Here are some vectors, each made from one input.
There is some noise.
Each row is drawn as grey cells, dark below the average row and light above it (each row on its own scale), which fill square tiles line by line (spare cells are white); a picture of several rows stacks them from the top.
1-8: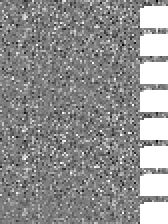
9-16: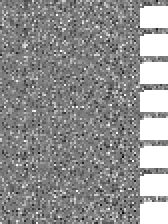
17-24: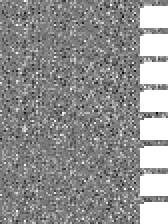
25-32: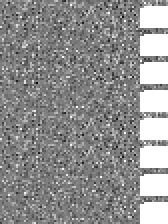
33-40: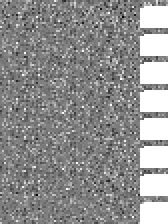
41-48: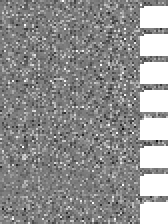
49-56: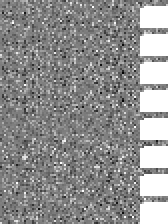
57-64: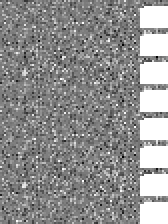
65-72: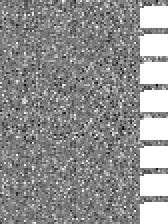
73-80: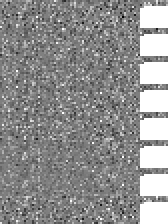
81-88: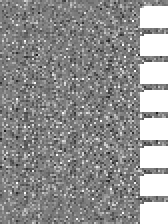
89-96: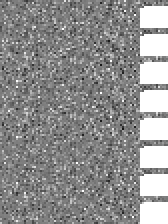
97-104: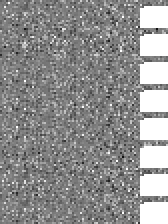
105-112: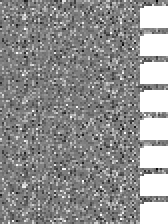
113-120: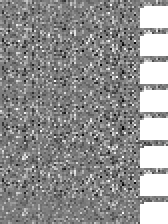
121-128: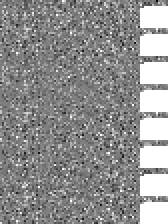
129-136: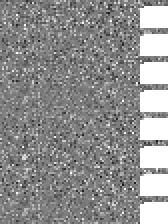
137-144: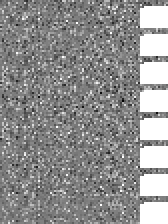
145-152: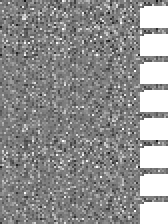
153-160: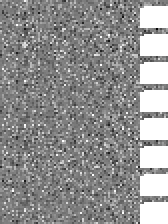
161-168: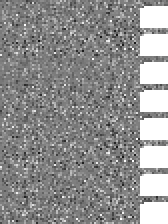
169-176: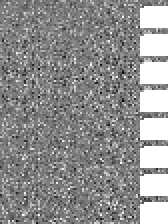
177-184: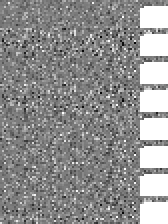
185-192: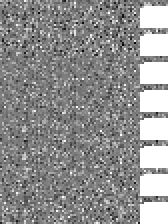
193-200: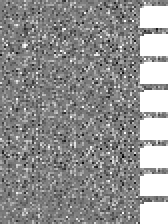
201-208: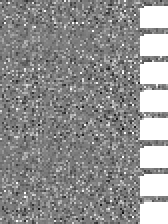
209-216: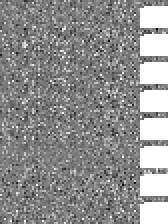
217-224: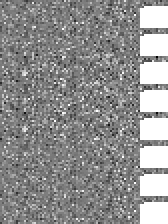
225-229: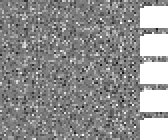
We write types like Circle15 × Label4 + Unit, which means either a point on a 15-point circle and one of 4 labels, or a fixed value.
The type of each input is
Bool × Line5 × Line5 × (Tree8 + Unit) + List2(Circle5).
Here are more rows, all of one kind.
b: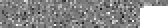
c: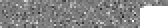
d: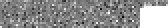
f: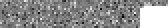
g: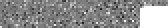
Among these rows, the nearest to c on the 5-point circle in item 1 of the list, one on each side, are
b and g.
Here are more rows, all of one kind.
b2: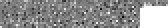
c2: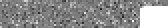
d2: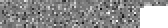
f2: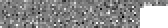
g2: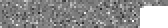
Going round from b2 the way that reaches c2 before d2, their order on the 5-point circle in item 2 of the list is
b2, g2, c2, f2, d2.
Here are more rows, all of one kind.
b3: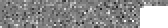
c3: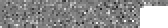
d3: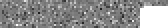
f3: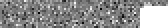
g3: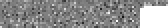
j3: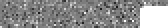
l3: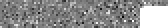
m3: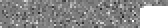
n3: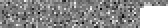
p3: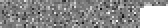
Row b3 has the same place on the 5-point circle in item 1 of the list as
c3, j3 and l3.
